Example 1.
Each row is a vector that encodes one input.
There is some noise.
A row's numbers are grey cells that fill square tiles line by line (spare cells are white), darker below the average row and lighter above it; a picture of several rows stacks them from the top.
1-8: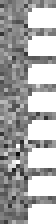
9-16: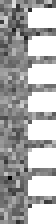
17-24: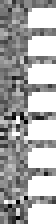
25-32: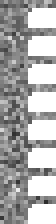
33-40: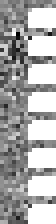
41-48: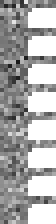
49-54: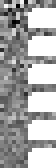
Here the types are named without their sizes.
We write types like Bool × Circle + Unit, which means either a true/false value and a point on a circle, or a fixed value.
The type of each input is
Bool × Bool × Bool + Tree + Unit.
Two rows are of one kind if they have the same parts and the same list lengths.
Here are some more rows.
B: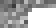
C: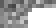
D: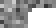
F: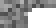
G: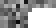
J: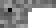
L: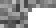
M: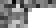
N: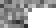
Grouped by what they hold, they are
B, C
D, L, N
F, G, J, M

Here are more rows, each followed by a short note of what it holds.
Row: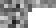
a fixed value
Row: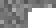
a node of a tree
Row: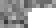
three true/false values
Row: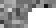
three true/false values
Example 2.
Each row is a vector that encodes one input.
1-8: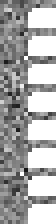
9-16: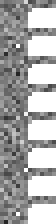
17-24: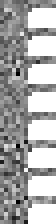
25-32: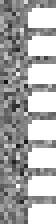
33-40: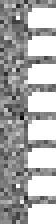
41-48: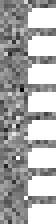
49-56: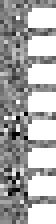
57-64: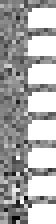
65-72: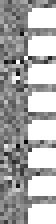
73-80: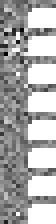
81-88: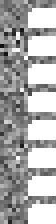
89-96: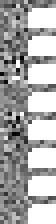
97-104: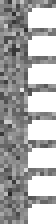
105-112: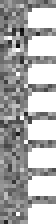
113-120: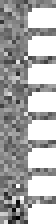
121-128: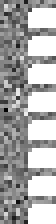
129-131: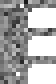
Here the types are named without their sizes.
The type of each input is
Bool × Bool × Bool + Tree.
